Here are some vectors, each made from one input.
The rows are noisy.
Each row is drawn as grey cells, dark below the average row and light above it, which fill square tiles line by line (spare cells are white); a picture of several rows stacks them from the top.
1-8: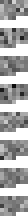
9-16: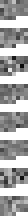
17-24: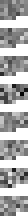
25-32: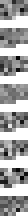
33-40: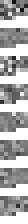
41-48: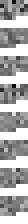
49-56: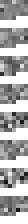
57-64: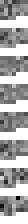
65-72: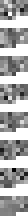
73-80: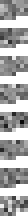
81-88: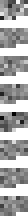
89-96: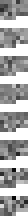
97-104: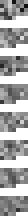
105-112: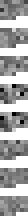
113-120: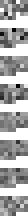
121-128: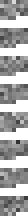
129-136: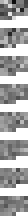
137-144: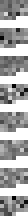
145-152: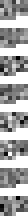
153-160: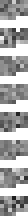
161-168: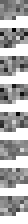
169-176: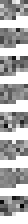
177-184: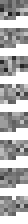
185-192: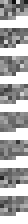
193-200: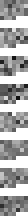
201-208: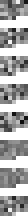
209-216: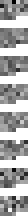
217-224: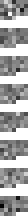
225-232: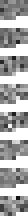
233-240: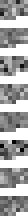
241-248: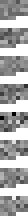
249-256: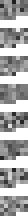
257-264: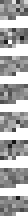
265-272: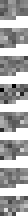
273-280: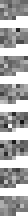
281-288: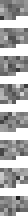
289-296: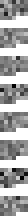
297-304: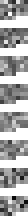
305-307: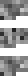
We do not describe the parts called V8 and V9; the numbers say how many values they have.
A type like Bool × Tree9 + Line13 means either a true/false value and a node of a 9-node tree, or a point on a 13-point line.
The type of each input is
Bool × (Tree10 + V9) × V8 + Line3 × Line6.
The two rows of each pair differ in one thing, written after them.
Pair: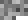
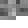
the true/false value
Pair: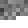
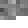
the true/false value
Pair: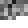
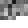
the value of V8
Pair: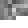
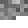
the node of the tree
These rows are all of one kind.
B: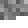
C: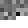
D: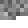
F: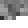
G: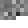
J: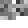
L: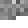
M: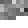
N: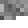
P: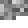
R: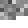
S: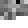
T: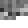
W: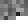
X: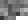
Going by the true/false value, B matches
G, J, N and P.
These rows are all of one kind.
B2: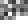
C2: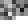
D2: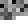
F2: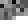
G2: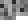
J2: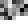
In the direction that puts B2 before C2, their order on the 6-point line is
B2, C2, J2, F2, D2, G2.
